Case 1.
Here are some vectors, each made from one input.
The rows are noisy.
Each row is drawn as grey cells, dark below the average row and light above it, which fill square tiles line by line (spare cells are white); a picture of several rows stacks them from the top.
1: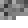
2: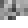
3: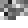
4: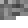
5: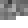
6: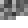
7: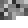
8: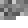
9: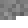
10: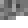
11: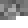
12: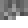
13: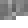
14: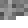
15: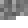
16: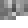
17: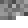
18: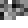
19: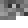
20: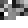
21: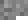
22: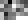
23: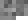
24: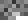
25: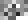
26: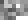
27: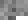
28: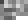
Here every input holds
one of 5 labels.
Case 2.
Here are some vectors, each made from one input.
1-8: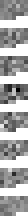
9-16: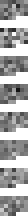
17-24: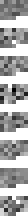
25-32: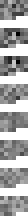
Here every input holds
one of 6 labels.
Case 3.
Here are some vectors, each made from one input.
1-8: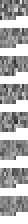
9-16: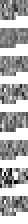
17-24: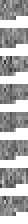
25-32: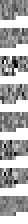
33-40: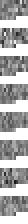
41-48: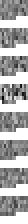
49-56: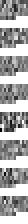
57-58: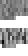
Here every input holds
a point on a 10-point line.
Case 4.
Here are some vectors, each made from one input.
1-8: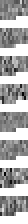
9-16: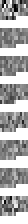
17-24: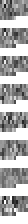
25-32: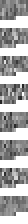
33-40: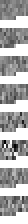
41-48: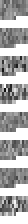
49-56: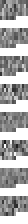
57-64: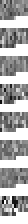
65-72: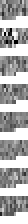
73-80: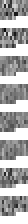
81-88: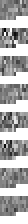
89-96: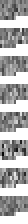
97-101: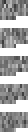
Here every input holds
a point on a 10-point line.
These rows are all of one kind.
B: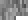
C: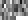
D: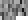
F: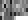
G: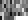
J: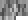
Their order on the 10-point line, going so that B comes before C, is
B, J, C, D, F, G.
